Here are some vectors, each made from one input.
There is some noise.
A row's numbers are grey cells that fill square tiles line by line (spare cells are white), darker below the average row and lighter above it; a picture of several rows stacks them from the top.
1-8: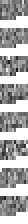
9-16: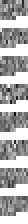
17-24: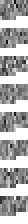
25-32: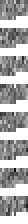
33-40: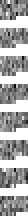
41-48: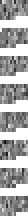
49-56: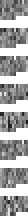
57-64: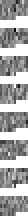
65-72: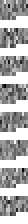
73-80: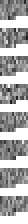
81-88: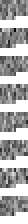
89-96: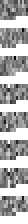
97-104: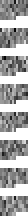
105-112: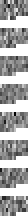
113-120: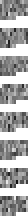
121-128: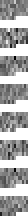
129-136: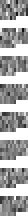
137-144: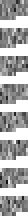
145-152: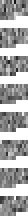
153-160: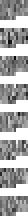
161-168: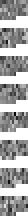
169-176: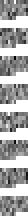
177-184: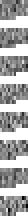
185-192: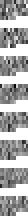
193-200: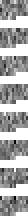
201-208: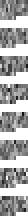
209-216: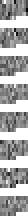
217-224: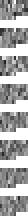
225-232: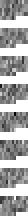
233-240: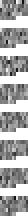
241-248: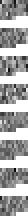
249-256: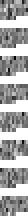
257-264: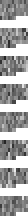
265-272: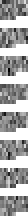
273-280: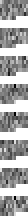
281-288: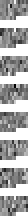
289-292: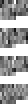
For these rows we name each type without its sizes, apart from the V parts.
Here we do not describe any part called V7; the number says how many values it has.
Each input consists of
a point on a line, together with a list of items, each either a point on a line, or a value of V7.
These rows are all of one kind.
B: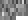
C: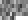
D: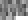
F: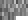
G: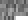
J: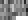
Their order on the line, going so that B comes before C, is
J, B, F, G, D, C.
